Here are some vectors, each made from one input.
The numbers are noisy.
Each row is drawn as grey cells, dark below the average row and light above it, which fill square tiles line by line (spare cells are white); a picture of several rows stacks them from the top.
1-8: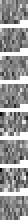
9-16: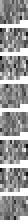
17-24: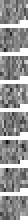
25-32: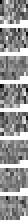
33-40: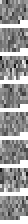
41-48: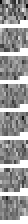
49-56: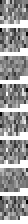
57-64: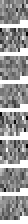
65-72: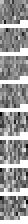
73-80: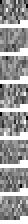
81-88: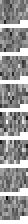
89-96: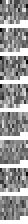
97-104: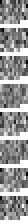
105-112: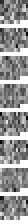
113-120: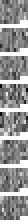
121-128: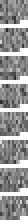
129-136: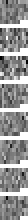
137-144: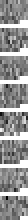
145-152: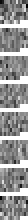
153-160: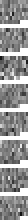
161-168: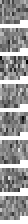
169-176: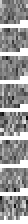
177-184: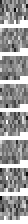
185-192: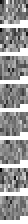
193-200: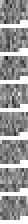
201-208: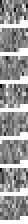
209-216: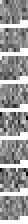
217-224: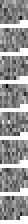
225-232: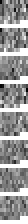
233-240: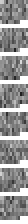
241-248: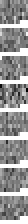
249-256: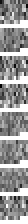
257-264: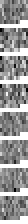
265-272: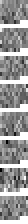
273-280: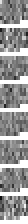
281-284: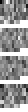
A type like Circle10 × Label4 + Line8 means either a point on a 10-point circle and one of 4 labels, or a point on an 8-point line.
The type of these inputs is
(Bool × Label8 + Label6) × Label6 + Line8.
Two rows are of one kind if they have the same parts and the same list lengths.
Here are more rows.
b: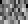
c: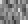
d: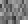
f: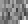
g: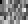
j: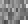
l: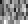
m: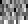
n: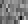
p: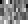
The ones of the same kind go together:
b, g, l, m, p
c, d
f, j, n

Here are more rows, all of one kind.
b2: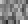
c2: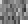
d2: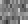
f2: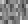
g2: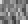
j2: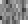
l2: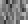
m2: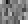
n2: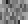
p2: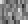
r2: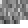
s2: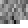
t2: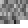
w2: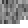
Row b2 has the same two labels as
g2, s2 and t2.
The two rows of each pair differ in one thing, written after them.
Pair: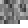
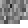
one of the two labels
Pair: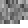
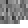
one of the two labels
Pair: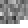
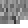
the true/false value
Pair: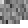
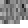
the true/false value
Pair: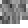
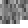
one of the two labels
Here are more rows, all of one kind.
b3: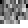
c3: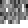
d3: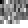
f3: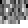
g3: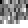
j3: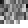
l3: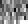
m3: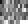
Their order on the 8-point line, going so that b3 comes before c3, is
j3, b3, f3, c3, m3, d3, g3, l3.
